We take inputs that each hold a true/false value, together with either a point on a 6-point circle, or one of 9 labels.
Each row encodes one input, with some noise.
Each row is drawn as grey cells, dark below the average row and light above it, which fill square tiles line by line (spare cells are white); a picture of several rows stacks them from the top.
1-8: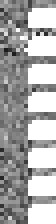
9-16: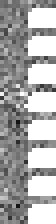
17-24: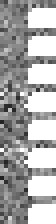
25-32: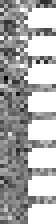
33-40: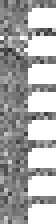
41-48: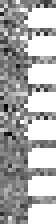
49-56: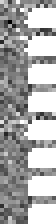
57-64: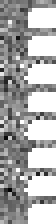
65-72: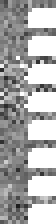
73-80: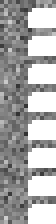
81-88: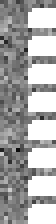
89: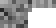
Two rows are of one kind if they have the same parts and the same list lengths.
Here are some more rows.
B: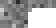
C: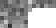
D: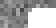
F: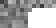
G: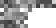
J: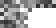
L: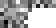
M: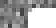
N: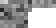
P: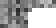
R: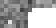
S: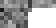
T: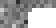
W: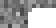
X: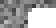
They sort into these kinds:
B, C, D, F, G, J, M, T, W, X
L, N, P, R, S

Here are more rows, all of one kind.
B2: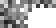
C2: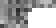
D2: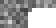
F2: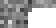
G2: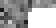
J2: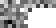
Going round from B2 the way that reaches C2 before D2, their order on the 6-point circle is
B2, J2, C2, D2, F2, G2.
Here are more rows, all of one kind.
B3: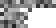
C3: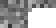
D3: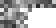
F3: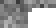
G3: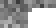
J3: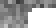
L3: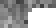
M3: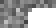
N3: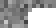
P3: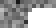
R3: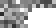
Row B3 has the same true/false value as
D3 and R3.
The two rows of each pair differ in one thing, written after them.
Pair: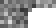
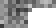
the place on the 6-point circle
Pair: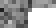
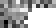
the true/false value
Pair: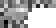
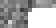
the true/false value
